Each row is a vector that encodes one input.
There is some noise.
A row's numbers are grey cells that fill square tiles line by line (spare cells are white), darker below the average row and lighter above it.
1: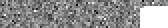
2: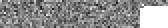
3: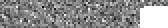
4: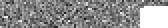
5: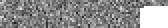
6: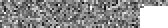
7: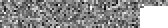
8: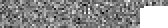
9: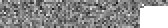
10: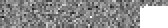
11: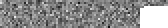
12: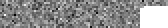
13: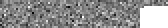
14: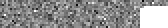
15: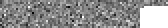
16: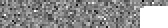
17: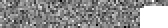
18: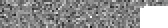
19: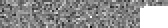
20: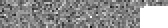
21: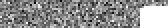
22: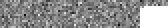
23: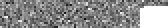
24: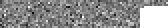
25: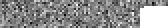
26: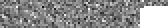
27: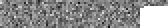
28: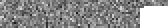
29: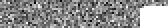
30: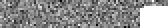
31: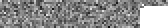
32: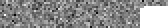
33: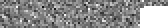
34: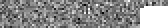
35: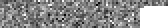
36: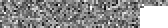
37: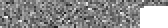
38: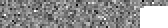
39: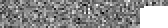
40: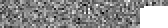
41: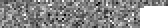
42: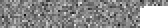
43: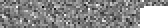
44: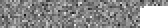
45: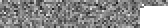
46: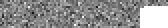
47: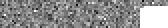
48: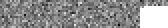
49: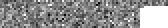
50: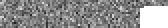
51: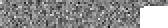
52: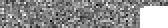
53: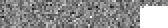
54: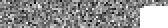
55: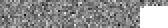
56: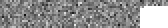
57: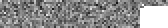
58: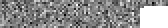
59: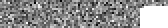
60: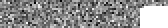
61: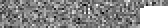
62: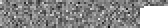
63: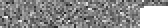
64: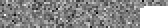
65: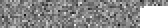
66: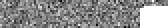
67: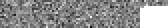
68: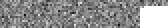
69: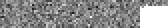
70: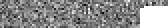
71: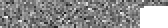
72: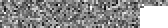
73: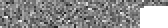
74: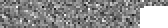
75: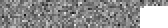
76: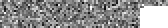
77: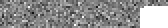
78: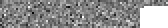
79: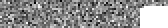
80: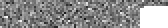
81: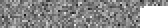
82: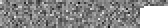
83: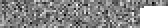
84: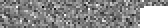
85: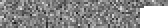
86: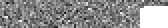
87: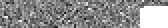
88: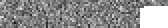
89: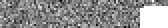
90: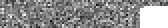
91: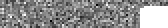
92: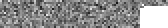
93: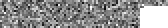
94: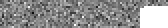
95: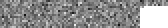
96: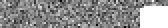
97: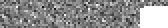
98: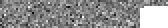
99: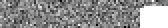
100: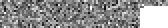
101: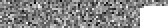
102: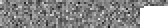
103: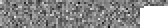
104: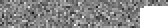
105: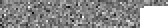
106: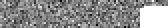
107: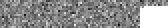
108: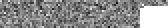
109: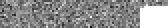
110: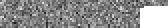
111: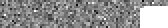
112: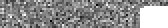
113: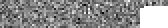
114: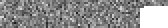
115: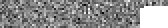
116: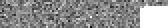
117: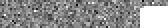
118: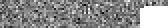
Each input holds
either a point on a 6-point circle, or a point on a 6-point line, or a point on a 7-point line.
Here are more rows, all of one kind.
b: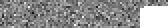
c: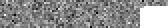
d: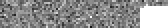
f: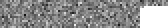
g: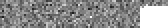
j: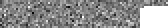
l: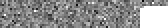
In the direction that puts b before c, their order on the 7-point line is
j, b, f, g, d, c, l.
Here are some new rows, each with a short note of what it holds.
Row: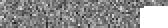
a point on a 6-point line
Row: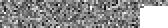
a point on a 6-point line
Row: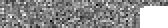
a point on a 6-point circle
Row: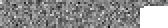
a point on a 6-point line
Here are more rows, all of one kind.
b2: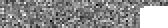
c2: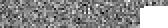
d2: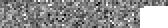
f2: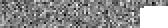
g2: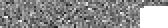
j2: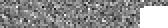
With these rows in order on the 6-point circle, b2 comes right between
d2 and g2.
